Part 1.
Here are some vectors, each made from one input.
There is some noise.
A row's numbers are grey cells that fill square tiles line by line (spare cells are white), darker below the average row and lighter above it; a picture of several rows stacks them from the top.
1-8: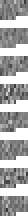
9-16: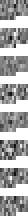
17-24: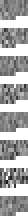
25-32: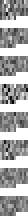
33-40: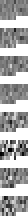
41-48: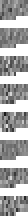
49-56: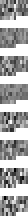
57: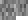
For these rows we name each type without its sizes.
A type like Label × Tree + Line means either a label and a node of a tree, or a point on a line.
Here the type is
Circle + Tree + Unit.
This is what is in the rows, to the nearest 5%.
About 50% of them hold a point on a circle. About 5% of them hold a fixed value. The rest hold a node of a tree.
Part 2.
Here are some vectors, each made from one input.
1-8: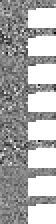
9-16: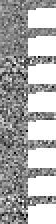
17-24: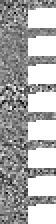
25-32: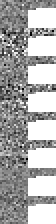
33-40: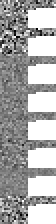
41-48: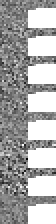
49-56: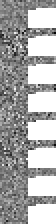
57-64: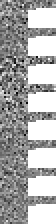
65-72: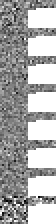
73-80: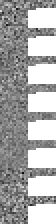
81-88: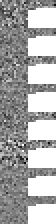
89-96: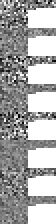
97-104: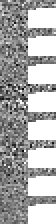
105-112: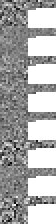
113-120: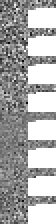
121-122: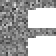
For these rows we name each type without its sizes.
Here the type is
Line × (Tree + Unit).
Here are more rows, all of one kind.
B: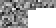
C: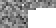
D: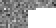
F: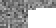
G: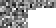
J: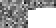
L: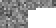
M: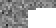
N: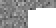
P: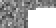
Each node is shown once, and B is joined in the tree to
F and M.
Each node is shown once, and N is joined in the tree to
G and P.
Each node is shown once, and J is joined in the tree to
D.
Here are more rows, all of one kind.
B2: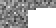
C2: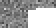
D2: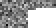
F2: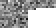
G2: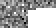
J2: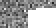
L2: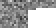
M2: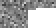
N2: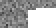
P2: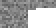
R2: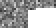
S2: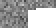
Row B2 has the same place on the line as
D2, G2, J2 and N2.
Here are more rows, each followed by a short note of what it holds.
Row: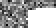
a point on a line and a node of a tree
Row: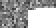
a point on a line
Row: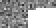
a point on a line and a node of a tree
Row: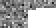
a point on a line and a node of a tree
